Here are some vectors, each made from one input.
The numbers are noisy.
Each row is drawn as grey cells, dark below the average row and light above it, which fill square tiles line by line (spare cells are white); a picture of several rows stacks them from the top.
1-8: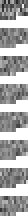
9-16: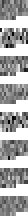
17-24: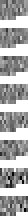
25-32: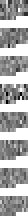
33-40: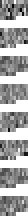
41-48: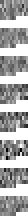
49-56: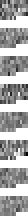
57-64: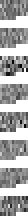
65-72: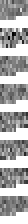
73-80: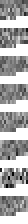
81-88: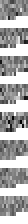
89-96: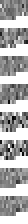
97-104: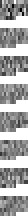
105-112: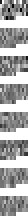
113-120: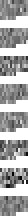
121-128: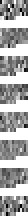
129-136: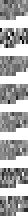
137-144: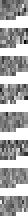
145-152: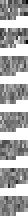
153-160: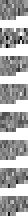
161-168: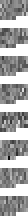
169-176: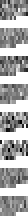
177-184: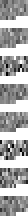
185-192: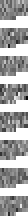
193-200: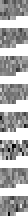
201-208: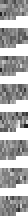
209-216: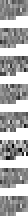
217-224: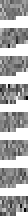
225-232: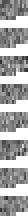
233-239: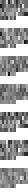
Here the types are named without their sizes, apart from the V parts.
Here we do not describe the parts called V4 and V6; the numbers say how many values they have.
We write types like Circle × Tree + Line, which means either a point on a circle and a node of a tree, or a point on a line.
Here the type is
((Bool × Bool × Bool × Bool + Unit) × V4 + Line) × Tree + V6.
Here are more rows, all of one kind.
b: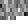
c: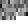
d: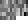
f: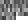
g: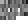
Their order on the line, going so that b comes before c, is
f, g, d, b, c.
